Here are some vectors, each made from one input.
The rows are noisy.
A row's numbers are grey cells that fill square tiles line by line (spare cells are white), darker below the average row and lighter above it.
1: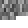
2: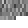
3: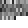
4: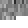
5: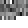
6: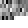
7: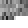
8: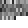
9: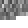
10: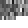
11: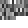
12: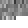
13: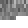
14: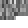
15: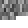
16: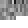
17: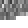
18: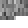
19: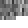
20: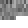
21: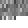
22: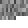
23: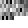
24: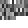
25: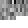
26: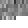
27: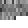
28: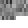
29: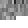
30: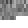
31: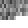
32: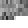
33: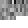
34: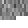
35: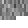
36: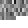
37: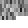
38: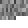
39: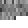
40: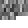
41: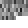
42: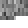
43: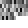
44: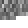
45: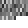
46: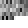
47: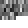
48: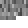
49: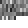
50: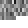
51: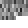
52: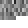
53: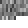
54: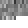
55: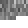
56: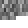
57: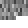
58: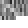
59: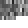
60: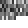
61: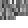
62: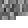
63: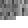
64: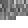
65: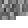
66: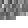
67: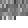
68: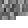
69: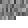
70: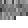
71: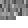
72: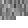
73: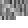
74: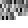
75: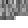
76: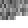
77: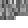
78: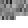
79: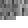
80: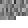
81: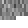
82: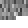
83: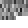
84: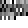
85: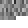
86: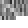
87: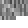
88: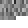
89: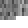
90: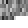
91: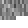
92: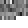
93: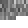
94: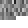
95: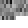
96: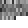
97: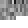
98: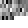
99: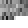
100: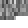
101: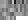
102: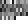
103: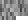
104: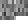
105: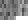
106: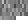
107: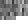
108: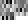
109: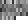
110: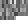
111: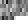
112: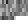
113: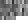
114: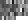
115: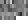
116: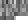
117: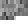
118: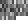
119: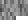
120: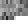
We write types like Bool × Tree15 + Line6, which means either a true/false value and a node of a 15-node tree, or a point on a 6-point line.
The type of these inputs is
Tree10.
